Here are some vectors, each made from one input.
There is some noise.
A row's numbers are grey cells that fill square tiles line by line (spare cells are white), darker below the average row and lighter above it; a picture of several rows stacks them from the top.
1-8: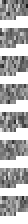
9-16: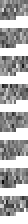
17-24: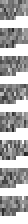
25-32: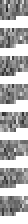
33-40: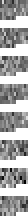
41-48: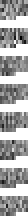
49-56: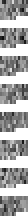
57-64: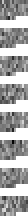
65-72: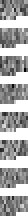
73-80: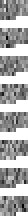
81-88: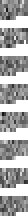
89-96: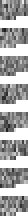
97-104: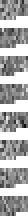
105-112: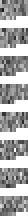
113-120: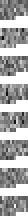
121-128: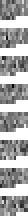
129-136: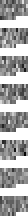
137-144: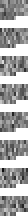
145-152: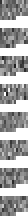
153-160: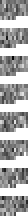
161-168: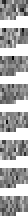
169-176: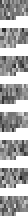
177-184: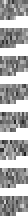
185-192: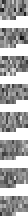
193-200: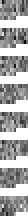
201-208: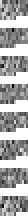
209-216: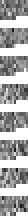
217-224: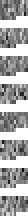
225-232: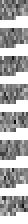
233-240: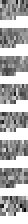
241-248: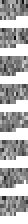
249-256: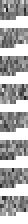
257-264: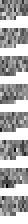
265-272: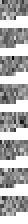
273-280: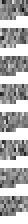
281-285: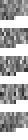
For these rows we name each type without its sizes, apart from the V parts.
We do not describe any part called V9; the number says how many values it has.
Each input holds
either a point on a line and a value of V9, or a node of a tree and a true/false value.
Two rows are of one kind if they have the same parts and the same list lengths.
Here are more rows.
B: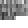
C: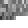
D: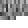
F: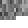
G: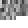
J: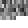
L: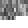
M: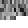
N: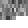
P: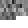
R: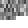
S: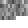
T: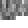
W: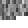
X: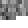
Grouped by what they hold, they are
B, C, D, F, L, N, P, R, S, T, W, X
G, J, M

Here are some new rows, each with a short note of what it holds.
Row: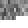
a point on a line and a value of V9
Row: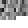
a node of a tree and a true/false value
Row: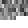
a node of a tree and a true/false value
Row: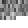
a node of a tree and a true/false value
